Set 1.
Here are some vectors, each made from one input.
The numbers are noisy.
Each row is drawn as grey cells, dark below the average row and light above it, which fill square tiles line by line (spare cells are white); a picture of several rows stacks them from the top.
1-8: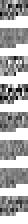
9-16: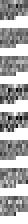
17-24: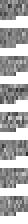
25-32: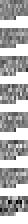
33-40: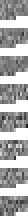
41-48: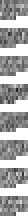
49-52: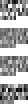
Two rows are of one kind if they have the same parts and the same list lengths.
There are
2 kinds of row.
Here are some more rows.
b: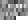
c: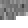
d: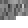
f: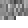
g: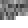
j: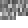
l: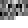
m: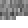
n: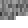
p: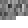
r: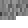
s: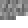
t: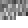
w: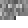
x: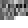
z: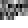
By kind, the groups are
b, c, d, f, g, l, m, n, p, r, s, w, z
j, t, x

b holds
a node of a 7-node tree and a true/false value.
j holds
a true/false value.
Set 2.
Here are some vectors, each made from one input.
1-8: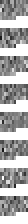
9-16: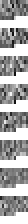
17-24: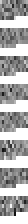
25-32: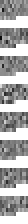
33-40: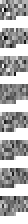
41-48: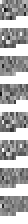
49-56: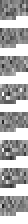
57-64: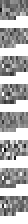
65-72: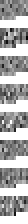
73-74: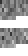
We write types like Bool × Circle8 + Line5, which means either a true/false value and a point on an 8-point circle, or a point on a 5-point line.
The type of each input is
Line5 + Line7.
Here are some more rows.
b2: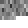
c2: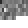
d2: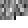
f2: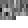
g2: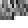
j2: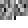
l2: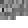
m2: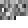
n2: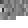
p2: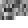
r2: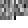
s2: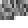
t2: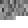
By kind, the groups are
b2, c2, f2, l2, n2, t2
d2, g2, j2, m2, p2, r2, s2

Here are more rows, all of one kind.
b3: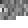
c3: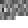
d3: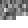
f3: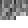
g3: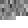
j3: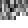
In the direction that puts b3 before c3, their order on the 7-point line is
j3, f3, d3, b3, c3, g3.
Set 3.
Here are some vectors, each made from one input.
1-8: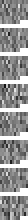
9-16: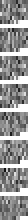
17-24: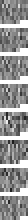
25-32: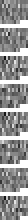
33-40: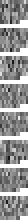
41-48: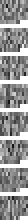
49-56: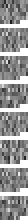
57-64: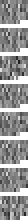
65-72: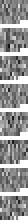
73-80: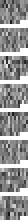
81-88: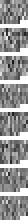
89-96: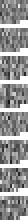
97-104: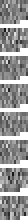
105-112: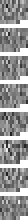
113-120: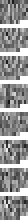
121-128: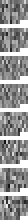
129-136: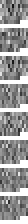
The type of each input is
Circle9 + Line12.
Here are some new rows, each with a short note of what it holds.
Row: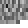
a point on a 12-point line
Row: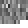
a point on a 9-point circle
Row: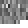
a point on a 9-point circle
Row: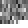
a point on a 12-point line
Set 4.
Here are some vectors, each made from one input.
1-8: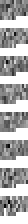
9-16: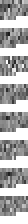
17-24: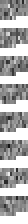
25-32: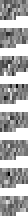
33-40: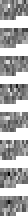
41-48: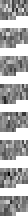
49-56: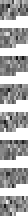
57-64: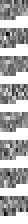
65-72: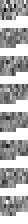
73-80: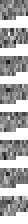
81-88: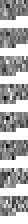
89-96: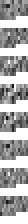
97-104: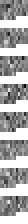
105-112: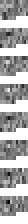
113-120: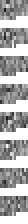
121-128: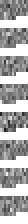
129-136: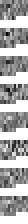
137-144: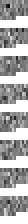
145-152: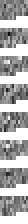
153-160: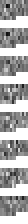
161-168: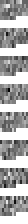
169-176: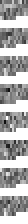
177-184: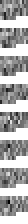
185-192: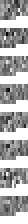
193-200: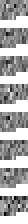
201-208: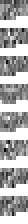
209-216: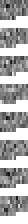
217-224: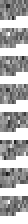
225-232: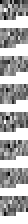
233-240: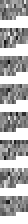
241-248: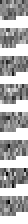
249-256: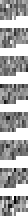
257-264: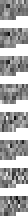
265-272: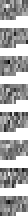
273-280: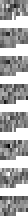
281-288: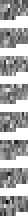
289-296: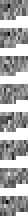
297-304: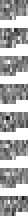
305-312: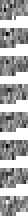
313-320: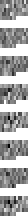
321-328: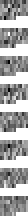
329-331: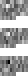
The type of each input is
List2(Circle14).
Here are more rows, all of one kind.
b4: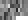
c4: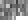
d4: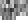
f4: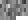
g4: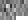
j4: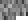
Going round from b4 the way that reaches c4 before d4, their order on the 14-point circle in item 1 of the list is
b4, c4, f4, d4, j4, g4.
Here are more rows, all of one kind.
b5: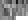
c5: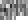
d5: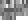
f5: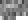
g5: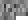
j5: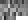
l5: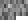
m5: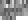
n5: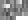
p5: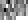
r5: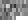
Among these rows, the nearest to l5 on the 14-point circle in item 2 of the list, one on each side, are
f5 and g5.
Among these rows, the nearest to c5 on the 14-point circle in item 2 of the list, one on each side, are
g5 and r5.
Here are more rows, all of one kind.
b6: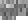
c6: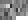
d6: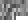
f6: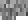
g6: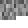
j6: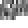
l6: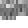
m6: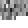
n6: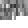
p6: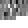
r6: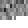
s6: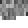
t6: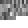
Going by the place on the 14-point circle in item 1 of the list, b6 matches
f6, m6 and s6.
